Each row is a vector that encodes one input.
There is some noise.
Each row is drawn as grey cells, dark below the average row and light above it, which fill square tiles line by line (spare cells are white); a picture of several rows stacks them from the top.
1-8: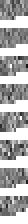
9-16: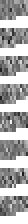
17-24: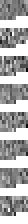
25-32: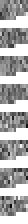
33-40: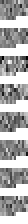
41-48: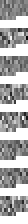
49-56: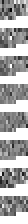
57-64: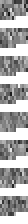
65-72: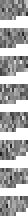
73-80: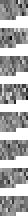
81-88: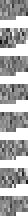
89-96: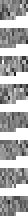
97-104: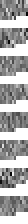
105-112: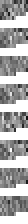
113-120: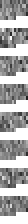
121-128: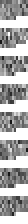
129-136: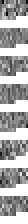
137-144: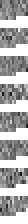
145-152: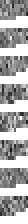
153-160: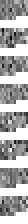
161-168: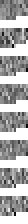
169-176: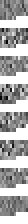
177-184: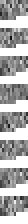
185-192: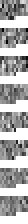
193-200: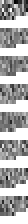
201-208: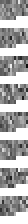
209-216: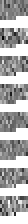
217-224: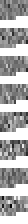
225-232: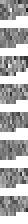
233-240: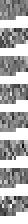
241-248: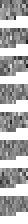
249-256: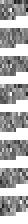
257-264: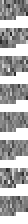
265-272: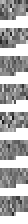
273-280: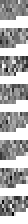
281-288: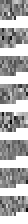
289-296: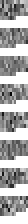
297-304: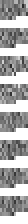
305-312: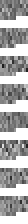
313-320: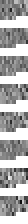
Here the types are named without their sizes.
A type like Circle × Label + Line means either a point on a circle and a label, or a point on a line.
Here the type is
Bool × Circle + Unit.
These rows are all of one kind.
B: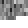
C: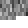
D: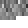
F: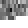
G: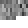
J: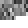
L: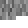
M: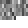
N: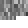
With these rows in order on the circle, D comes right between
F and M.
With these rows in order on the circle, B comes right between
G and N.
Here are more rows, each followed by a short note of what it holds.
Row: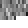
a point on a circle and a true/false value
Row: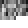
a fixed value
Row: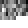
a fixed value
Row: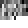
a fixed value
